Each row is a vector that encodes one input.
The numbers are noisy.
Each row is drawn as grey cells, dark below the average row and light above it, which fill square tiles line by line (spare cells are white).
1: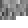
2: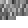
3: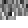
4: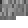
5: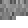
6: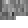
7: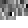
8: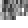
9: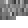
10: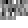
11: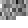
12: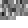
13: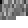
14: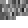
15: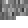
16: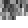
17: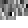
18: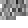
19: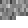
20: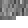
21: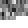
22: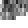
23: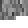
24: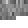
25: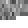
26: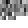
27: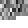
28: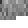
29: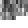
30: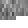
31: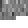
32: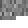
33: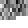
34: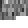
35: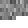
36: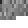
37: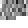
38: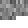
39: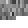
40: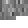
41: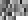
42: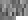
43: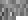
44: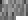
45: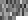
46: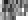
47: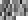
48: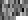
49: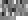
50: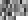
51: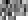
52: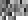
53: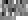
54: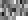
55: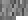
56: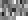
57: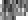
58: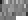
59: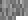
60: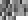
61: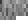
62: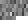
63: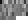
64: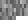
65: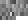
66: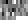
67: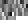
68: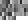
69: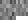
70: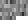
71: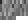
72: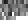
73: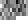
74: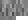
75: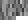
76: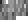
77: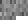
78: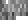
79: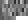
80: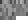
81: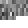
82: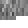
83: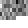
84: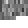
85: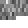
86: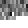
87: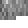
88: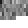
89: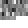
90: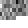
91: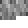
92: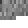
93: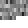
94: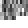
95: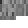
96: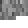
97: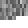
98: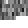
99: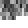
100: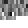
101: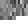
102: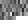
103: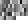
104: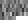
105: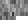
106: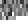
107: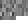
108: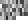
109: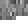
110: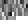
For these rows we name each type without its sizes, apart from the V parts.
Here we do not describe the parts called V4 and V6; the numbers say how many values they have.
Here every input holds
either a label, or a true/false value, a value of V4 and a value of V6.
